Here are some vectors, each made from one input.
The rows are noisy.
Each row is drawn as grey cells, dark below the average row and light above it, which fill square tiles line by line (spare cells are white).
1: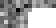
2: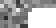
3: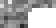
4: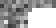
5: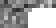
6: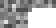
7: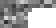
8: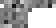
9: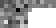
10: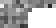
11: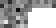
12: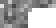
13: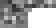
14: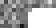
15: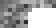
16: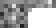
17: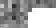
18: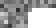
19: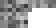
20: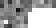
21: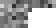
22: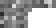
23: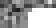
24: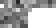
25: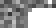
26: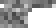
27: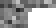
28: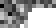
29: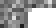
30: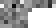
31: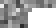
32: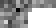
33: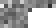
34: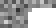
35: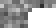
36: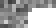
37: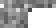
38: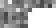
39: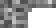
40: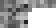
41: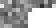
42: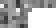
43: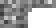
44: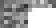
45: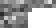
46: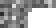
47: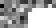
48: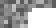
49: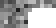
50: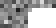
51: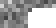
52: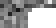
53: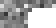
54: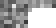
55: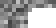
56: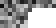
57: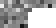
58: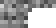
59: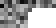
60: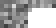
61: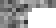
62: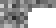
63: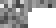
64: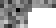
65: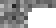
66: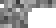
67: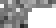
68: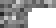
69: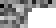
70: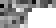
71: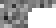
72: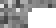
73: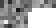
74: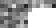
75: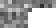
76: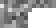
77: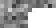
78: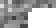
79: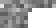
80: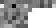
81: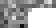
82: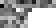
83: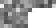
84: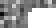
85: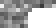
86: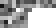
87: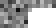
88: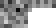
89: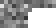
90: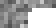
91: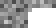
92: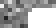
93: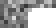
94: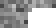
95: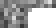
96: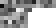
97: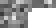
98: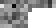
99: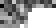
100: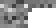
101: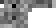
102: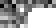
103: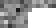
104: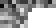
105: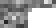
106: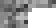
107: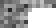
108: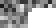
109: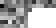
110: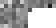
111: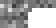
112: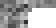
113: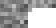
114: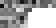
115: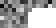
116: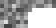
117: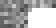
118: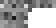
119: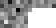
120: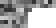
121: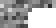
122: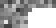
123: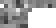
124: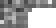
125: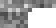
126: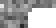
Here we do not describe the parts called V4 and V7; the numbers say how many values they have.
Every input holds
a value of V4 and a value of V7, together with either a point on a 6-point line, or a point on a 9-point line.
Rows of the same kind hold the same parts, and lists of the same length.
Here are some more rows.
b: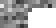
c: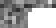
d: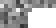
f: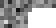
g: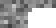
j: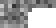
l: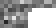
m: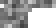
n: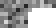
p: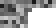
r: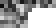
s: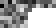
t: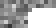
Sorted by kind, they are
b, c, f, j, m, n, r, s
d, g, l, p, t

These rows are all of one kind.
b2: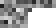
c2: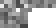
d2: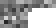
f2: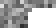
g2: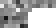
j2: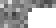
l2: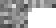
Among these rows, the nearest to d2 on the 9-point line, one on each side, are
b2 and j2.
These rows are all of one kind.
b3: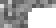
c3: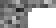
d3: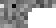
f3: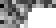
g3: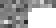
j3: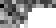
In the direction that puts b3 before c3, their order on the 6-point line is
g3, b3, d3, j3, f3, c3.
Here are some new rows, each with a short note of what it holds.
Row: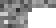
a point on a 6-point line, a value of V4 and a value of V7
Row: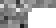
a point on a 9-point line, a value of V4 and a value of V7
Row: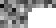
a point on a 6-point line, a value of V4 and a value of V7
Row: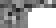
a point on a 6-point line, a value of V4 and a value of V7
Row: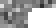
a point on a 9-point line, a value of V4 and a value of V7
